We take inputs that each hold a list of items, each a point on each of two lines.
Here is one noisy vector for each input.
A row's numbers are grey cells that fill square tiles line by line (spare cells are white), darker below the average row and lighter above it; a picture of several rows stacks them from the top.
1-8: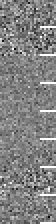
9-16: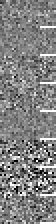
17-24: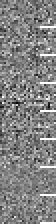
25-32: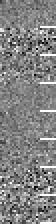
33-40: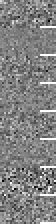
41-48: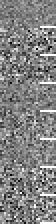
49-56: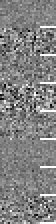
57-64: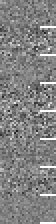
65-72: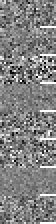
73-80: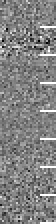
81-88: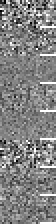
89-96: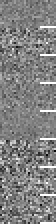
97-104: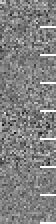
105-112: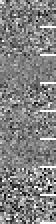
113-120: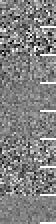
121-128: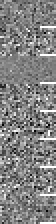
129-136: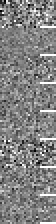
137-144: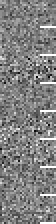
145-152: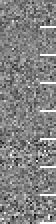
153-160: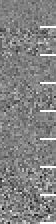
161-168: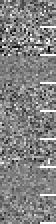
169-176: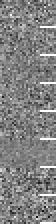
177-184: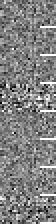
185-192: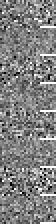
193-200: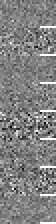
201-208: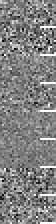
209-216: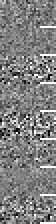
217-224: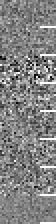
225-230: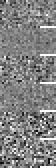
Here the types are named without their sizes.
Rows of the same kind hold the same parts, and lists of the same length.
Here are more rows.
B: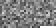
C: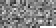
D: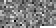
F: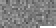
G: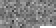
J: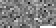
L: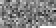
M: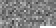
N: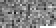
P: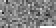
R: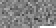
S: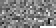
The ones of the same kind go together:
B, C, G, J, M, P
D, F, L, R, S
N

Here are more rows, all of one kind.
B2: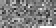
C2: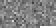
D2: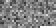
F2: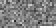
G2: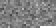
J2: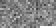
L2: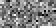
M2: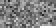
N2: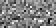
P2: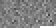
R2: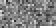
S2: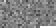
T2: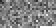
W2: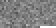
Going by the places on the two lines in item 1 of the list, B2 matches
G2, M2, P2 and T2.
